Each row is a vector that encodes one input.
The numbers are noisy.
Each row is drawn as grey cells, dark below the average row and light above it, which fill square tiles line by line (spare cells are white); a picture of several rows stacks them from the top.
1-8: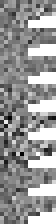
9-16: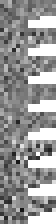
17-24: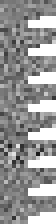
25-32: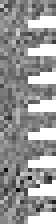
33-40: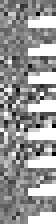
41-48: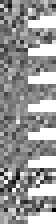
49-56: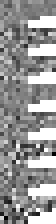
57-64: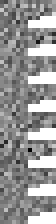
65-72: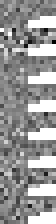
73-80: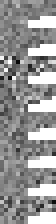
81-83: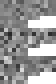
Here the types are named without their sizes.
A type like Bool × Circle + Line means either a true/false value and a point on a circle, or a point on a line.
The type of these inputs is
(Bool × Bool × Bool × Bool + Line) × Label.
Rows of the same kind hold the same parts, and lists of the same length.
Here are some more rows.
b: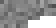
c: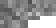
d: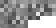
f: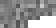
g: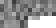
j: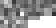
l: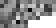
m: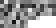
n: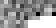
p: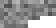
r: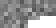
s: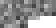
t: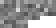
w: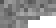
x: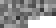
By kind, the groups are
b, d, f, j, l, m, n, p, r, w
c, g, s, t, x

